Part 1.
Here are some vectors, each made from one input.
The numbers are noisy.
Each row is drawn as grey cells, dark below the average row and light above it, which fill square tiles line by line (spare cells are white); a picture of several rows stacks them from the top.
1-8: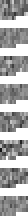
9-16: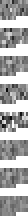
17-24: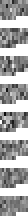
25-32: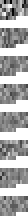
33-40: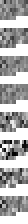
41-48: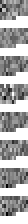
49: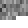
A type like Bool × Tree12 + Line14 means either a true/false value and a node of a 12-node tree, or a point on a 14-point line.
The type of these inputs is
Line6 + Line7.
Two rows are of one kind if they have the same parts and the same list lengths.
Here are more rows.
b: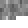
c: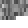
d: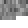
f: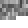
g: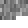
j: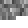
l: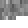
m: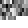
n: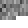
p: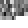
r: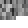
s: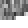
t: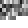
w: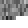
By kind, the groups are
b, d, f, g, l, n, r, t
c, j, m, p, s, w

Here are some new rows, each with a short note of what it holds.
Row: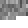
a point on a 7-point line
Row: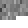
a point on a 7-point line
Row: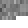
a point on a 7-point line
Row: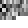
a point on a 7-point line
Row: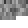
a point on a 7-point line
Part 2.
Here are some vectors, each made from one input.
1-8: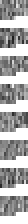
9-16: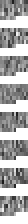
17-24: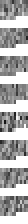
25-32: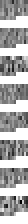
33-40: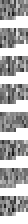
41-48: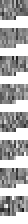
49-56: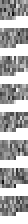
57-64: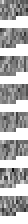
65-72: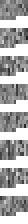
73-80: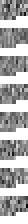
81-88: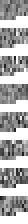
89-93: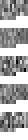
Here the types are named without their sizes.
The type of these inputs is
Bool × Bool × Bool + Circle + Unit.
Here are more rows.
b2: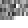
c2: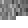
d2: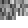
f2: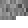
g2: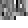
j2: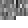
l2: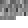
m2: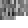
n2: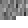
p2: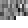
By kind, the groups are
b2, d2, m2
c2, f2, g2, j2, l2, n2
p2

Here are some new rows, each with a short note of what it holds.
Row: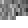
three true/false values
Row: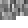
a fixed value
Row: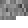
three true/false values
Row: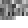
a point on a circle
